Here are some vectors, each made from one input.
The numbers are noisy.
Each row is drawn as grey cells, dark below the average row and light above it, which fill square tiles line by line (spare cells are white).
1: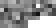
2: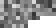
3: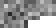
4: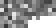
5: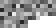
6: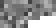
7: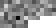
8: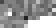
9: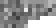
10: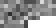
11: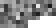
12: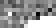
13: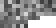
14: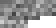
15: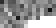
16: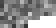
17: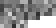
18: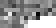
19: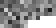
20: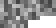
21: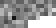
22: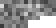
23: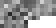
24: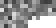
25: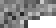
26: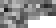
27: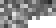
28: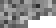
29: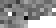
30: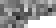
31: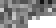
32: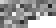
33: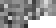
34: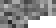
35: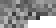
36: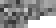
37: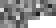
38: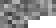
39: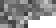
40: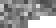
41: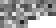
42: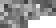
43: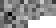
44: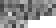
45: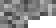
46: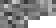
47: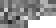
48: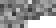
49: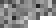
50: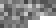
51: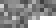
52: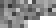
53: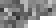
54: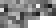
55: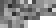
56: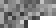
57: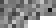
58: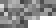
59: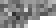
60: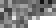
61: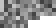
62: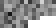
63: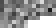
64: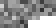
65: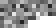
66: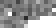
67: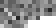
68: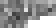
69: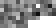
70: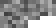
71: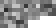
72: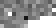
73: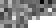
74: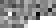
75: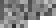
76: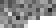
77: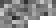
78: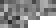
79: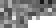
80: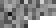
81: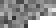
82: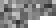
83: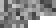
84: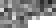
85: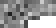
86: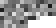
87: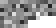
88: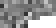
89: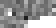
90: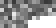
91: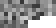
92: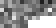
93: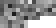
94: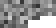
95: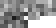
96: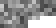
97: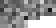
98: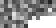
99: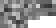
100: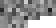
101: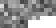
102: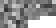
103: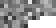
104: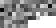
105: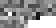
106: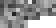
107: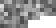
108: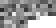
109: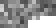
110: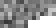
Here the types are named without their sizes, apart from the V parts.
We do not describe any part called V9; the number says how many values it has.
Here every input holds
either a fixed value, or a node of a tree, or a true/false value and a value of V9.
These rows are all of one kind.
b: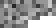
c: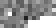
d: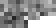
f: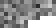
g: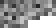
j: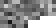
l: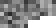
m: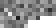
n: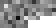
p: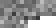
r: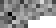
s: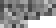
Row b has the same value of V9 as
f and g.
